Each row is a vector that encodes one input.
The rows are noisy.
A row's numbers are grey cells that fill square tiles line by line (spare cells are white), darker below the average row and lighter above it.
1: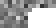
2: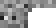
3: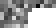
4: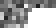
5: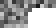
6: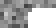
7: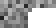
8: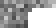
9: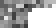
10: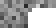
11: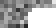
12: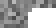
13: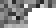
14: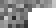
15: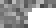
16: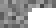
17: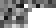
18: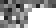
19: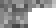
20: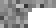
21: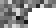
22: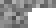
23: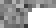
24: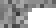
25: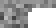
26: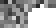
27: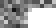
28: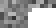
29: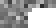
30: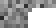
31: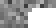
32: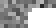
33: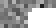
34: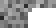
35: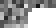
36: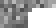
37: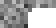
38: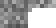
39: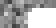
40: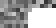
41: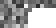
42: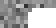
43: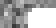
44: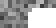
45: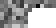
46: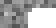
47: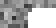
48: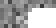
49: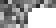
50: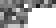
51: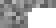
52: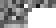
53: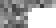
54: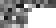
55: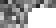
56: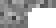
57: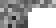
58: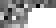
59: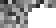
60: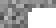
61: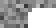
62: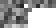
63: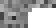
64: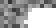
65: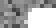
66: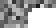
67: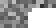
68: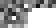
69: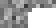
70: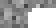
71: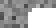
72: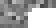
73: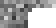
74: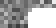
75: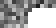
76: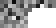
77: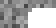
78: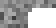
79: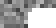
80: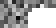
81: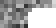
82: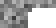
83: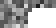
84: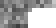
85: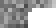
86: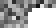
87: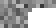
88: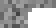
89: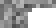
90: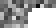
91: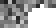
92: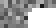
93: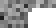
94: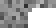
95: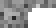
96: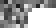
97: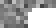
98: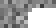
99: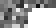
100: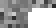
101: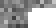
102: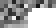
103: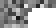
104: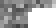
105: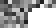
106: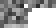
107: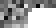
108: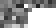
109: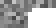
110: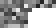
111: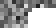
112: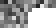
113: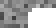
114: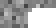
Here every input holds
either a point on each of two 3-point lines, or three true/false values, or a list of up to two points on a 5-point line.
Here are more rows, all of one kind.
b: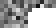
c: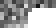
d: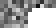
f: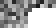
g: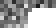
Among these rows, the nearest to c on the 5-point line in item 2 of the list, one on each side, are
b and d.
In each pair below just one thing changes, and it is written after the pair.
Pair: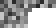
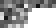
the place on the 5-point line in item 2 of the list
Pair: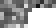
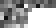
the place on the 5-point line in item 1 of the list
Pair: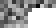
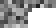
the place on the 5-point line in item 1 of the list
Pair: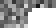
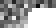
the place on the 5-point line in item 2 of the list
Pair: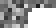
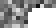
the place on the 5-point line in item 2 of the list
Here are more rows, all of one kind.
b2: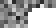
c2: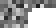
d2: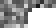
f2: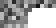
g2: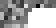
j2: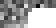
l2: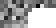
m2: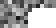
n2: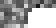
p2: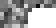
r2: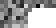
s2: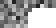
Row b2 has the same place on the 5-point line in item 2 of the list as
c2, f2 and s2.
